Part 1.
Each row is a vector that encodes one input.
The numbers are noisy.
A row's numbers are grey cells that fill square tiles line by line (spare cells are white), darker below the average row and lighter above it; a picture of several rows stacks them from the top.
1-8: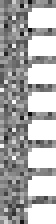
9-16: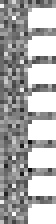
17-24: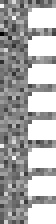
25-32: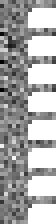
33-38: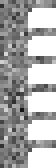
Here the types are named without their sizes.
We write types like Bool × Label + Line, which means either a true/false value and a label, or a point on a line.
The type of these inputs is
Bool × Line.
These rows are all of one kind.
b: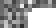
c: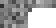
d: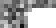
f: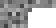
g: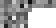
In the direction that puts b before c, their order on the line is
d, b, c, f, g.
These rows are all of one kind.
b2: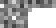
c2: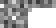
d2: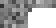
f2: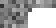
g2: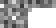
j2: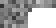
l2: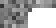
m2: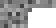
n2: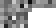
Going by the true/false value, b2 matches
c2 and g2.
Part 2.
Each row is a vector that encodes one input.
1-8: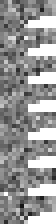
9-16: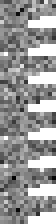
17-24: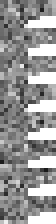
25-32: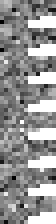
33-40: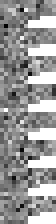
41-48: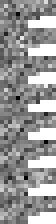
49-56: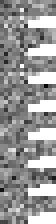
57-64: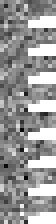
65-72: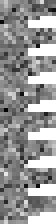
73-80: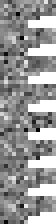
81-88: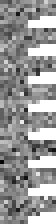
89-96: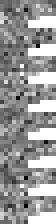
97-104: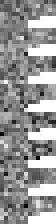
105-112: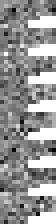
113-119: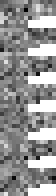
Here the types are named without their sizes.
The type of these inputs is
Circle × Line.
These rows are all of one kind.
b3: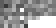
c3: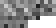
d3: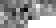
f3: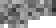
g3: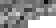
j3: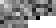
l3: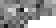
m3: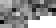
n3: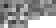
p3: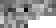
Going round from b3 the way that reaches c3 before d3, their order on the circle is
b3, n3, f3, m3, j3, c3, l3, d3, g3, p3.
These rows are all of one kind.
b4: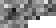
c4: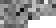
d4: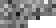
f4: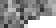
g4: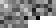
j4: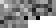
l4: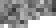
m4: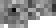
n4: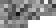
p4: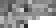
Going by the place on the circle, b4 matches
g4 and j4.
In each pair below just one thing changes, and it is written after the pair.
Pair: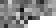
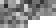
the place on the circle
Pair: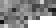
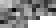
the place on the line
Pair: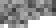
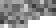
the place on the line
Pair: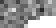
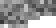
the place on the circle
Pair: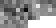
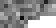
the place on the line
